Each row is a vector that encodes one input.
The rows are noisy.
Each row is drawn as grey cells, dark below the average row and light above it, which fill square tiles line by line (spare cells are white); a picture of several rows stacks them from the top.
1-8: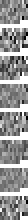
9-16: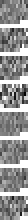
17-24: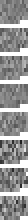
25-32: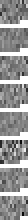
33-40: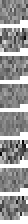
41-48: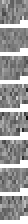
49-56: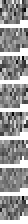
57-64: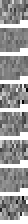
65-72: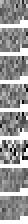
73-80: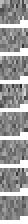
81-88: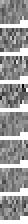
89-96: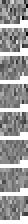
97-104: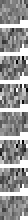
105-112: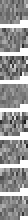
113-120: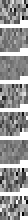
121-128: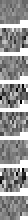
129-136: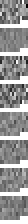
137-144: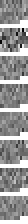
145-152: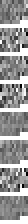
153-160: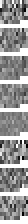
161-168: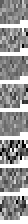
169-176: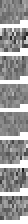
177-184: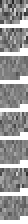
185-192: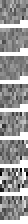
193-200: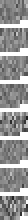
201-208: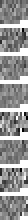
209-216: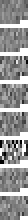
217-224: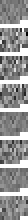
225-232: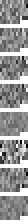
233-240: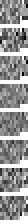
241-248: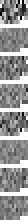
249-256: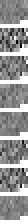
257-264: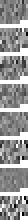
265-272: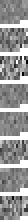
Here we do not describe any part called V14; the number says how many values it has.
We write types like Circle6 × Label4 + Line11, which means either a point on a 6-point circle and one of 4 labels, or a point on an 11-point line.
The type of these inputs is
Bool × (Line10 + V14) + Line9.
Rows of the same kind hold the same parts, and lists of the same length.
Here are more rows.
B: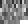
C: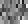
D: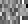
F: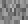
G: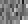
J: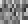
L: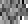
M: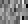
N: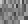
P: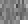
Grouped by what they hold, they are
B, C, F, L, M, P
D, J, N
G

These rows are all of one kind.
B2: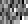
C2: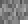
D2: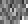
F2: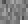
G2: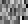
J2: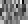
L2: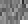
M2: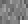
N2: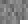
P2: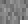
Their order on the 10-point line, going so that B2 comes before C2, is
D2, P2, L2, N2, B2, M2, G2, J2, F2, C2.
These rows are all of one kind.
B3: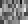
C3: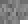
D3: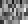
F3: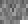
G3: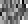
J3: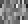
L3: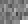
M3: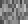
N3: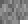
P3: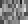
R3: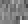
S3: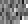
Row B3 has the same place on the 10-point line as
G3, L3, P3 and S3.
